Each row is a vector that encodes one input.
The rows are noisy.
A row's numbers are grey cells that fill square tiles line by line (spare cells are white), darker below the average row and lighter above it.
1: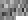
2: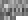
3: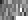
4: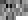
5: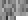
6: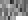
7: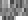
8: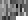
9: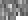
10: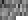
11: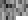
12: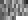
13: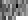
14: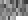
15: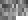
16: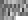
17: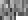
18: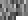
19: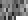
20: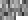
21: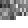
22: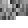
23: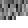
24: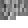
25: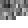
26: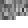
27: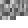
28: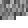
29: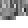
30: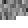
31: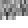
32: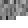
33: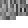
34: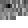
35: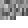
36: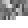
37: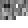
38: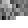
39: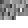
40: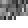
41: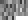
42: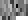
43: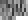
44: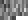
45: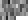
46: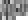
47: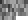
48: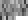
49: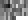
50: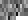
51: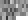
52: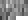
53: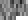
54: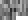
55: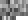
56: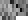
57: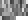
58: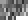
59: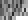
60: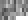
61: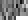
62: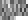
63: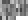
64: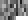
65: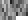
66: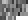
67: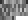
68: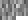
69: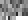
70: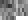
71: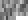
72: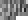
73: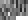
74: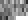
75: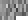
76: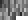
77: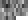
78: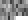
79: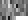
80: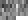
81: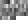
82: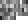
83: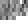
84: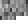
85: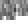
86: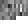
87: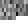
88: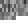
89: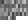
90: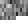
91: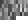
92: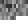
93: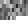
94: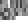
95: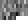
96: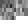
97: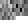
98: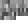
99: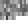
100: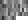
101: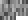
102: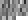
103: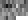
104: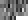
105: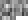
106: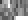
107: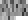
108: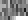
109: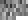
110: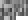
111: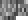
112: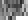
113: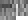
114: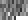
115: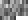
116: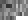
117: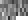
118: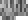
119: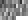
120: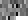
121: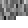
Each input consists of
a point on each of two 8-point lines, together with either a point on an 8-point line, or three true/false values.
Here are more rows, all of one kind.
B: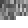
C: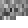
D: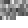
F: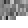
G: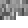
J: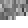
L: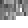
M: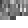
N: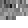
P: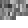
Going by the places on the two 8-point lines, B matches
F and M.
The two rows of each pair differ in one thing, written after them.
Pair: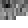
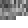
the place on one of the two 8-point lines
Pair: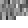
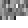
one of the three true/false values
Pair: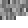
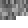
one of the three true/false values
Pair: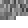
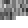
one of the three true/false values
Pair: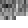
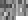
the place on one of the two 8-point lines
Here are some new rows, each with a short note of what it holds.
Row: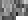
a point on each of three 8-point lines
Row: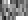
a point on each of three 8-point lines
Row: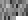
a point on each of three 8-point lines
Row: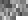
a point on each of two 8-point lines and three true/false values
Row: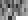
a point on each of three 8-point lines
